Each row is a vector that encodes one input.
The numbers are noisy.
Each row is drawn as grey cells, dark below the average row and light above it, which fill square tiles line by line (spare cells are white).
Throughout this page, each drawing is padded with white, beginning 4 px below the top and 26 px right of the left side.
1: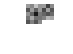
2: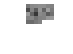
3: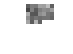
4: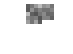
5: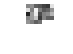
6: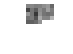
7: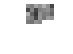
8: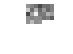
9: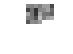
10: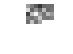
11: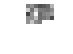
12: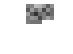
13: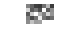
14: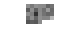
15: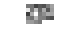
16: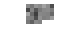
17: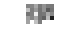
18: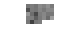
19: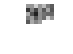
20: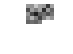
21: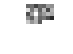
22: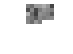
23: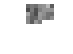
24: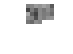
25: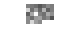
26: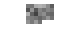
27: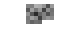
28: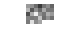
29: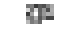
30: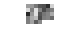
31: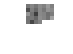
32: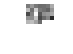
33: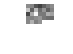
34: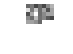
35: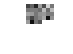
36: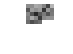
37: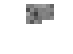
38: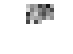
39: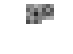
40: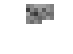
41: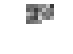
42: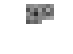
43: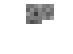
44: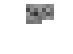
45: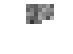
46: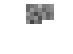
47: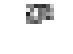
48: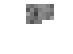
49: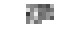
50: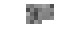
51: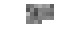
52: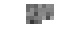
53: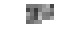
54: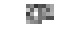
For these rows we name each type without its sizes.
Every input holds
a point on a line and a true/false value.
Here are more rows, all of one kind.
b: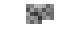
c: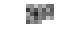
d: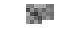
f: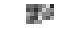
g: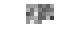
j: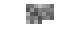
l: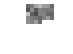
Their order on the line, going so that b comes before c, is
l, j, b, d, c, g, f.
